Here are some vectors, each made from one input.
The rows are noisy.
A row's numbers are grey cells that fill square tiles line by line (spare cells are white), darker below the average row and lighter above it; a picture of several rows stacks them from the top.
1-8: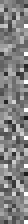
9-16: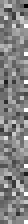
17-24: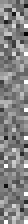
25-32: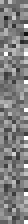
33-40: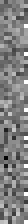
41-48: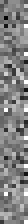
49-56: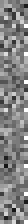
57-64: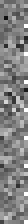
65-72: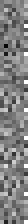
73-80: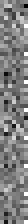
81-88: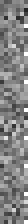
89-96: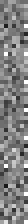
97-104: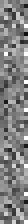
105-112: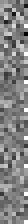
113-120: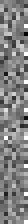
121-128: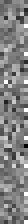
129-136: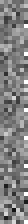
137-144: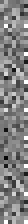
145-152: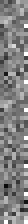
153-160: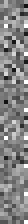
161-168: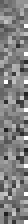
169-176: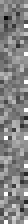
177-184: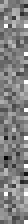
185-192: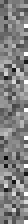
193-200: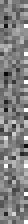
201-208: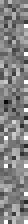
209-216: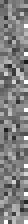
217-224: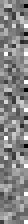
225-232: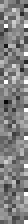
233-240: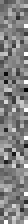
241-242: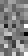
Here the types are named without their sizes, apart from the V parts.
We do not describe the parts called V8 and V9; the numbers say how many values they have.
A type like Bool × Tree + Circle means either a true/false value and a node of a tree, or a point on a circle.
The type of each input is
Bool × (Line + V9) + V8.
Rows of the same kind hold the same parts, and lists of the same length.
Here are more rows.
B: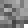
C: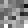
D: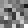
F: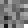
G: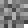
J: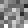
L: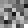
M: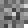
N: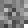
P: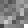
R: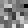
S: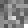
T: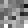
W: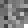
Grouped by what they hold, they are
B, N, P
C, D, J, L, R, T
F, G, M, S, W

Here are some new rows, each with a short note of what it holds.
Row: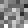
a value of V8
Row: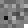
a true/false value and a value of V9
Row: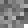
a true/false value and a value of V9
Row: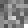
a true/false value and a value of V9
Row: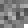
a true/false value and a value of V9
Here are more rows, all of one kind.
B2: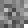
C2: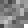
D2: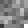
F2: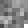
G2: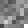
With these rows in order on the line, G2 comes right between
B2 and C2.
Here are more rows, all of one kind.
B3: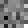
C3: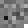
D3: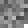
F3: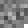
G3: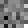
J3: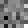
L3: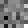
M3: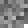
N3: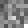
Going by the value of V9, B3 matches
G3, J3 and L3.
